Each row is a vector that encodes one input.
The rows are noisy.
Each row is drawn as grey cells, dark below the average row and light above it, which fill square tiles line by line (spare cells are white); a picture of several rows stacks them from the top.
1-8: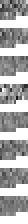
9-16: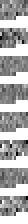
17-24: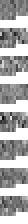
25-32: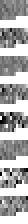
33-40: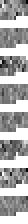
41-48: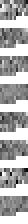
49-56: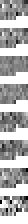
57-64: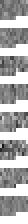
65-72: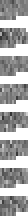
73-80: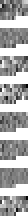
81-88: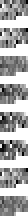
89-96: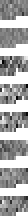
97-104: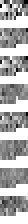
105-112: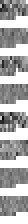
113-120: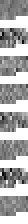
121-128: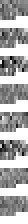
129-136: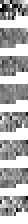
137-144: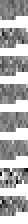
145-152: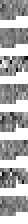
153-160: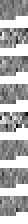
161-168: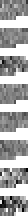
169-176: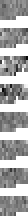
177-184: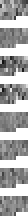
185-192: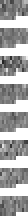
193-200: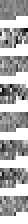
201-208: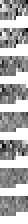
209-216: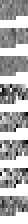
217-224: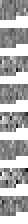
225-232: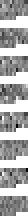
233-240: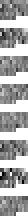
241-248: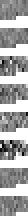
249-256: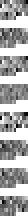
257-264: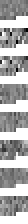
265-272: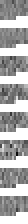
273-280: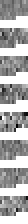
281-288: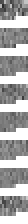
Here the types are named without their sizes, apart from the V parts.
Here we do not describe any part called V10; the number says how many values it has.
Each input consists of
a value of V10, together with either a label, or a point on a line.
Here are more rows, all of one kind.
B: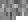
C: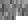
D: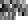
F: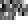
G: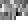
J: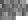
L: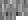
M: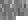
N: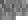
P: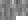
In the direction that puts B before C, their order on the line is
M, G, L, B, N, P, J, F, C, D.
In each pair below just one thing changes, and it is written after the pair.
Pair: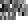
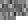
the label
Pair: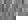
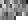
the label
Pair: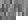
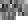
the label
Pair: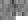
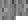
the value of V10
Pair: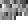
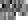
the label
